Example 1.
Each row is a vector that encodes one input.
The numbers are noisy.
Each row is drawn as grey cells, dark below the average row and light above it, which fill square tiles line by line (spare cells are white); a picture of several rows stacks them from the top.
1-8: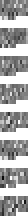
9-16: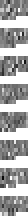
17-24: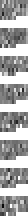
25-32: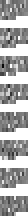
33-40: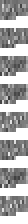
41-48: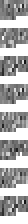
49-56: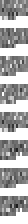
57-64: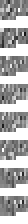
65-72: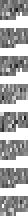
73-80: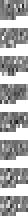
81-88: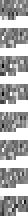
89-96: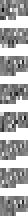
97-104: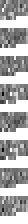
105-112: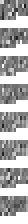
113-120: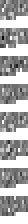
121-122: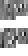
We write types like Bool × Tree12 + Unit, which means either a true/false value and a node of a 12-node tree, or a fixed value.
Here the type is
Label12.
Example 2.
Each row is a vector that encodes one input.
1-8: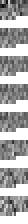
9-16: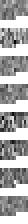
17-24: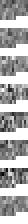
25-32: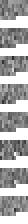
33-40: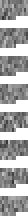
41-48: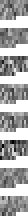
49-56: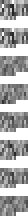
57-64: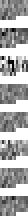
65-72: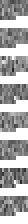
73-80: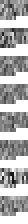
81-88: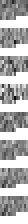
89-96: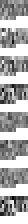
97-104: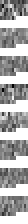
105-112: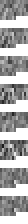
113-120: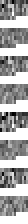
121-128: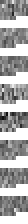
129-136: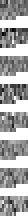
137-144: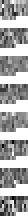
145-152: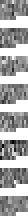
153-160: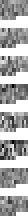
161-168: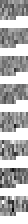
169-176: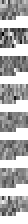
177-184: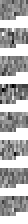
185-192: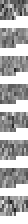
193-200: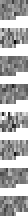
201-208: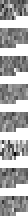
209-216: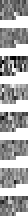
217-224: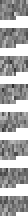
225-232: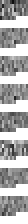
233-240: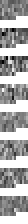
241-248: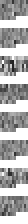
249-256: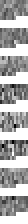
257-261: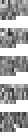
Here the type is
Bool × Bool × Bool.
